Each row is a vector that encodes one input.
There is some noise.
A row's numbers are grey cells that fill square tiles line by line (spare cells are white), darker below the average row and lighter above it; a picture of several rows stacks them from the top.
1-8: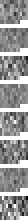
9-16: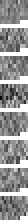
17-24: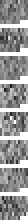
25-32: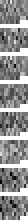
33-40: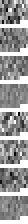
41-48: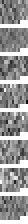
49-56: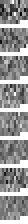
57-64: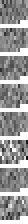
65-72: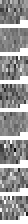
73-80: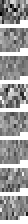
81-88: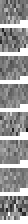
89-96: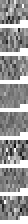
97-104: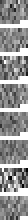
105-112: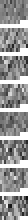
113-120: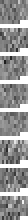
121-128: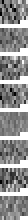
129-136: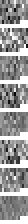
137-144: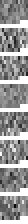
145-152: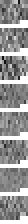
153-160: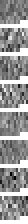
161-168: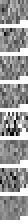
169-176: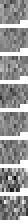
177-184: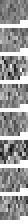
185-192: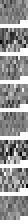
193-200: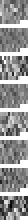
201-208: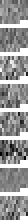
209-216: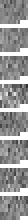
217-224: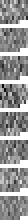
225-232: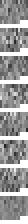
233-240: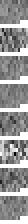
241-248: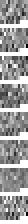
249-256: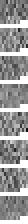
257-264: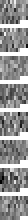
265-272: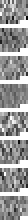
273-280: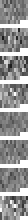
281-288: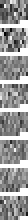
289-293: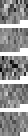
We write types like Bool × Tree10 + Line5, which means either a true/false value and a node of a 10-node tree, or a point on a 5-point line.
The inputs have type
Bool × (Line5 + Line11) + Label10.
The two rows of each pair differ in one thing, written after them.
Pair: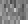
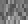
the true/false value
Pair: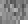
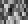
the place on the 11-point line
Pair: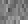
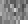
the place on the 11-point line
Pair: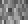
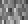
the place on the 11-point line
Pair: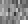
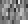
the place on the 11-point line
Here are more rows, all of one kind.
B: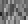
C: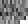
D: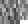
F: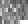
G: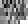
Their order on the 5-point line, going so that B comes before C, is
D, B, C, F, G.
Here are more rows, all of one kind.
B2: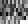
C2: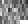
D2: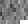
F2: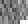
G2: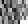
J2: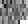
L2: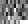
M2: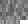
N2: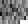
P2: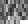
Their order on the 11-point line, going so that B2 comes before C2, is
F2, J2, G2, M2, L2, N2, B2, C2, D2, P2.
